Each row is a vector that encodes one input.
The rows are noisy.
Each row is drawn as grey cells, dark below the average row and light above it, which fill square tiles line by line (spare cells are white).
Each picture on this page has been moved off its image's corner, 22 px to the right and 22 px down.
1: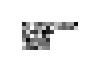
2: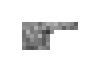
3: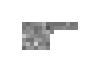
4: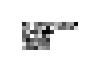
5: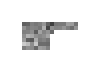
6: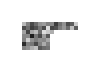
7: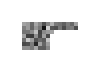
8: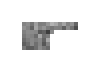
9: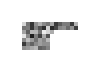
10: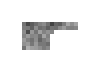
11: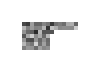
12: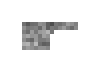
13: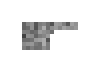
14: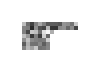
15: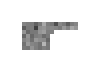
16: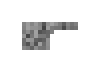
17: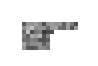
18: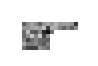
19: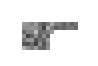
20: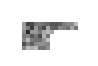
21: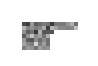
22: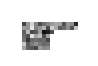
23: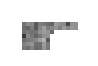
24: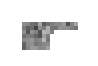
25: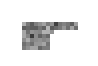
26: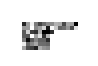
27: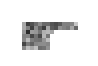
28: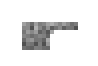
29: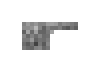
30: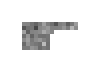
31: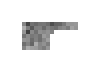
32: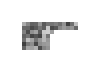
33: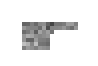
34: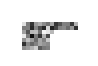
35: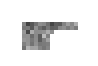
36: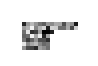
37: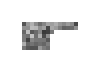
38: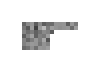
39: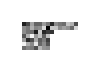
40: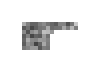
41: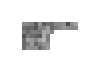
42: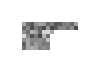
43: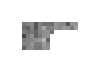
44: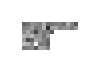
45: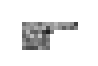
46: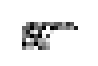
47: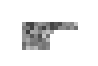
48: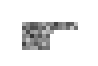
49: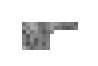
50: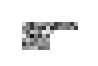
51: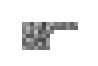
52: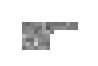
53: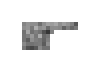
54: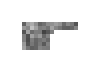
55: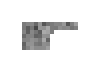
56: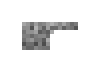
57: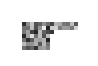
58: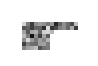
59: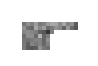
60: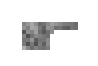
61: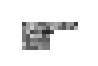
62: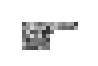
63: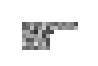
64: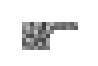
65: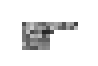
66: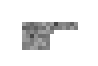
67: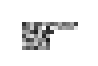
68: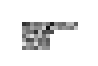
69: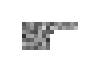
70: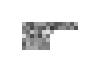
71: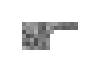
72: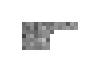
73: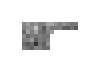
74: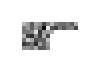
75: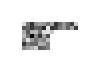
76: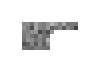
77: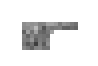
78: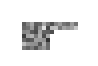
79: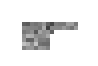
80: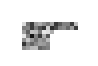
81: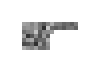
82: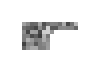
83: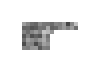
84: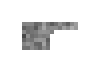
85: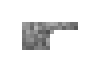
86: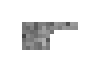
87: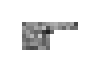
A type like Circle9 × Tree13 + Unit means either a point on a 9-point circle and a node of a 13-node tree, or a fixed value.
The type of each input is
Line7 + Line11.
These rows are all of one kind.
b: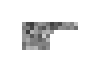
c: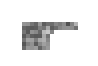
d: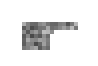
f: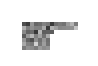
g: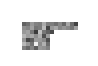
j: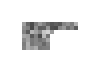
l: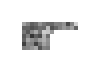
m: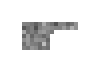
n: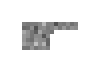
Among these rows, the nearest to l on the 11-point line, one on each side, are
c and d.
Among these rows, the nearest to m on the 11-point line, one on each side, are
d and n.
